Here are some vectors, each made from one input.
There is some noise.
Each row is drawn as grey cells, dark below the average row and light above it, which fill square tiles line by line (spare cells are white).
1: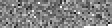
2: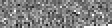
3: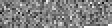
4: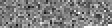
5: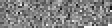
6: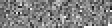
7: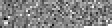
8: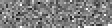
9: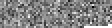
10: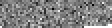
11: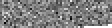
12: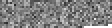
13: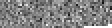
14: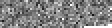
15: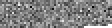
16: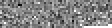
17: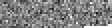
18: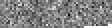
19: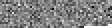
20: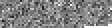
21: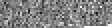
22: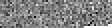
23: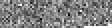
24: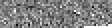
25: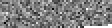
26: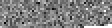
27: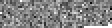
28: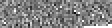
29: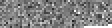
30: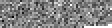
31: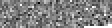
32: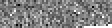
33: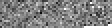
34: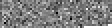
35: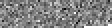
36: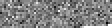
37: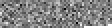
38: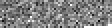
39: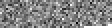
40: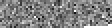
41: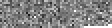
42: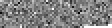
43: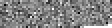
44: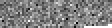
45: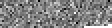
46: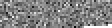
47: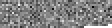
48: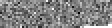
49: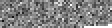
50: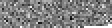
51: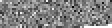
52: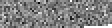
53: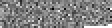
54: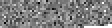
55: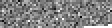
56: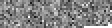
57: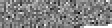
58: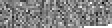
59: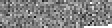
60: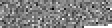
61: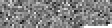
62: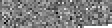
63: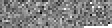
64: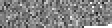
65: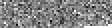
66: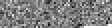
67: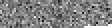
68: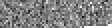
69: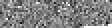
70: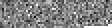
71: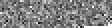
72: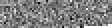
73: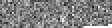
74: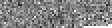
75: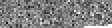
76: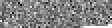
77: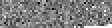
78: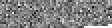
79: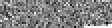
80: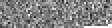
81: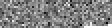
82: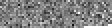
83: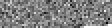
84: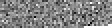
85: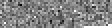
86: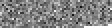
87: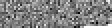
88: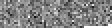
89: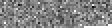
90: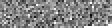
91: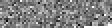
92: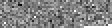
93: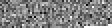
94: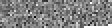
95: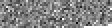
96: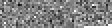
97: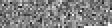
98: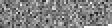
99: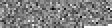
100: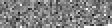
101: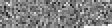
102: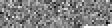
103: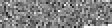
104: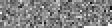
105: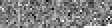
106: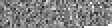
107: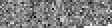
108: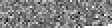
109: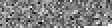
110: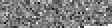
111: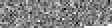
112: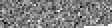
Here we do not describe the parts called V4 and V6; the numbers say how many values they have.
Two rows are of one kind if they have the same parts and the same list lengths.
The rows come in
2 kinds.
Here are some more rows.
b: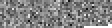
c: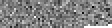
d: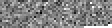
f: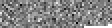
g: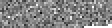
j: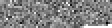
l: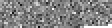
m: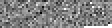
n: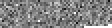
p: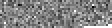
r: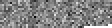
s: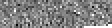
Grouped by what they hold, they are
b, f, g, l, n, p
c, d, j, m, r, s

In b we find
a point on a 5-point circle, a true/false value and a value of V6.
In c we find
a value of V4 and a value of V6.
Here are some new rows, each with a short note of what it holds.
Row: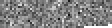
a point on a 5-point circle, a true/false value and a value of V6
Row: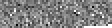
a value of V4 and a value of V6
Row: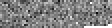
a value of V4 and a value of V6
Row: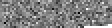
a value of V4 and a value of V6
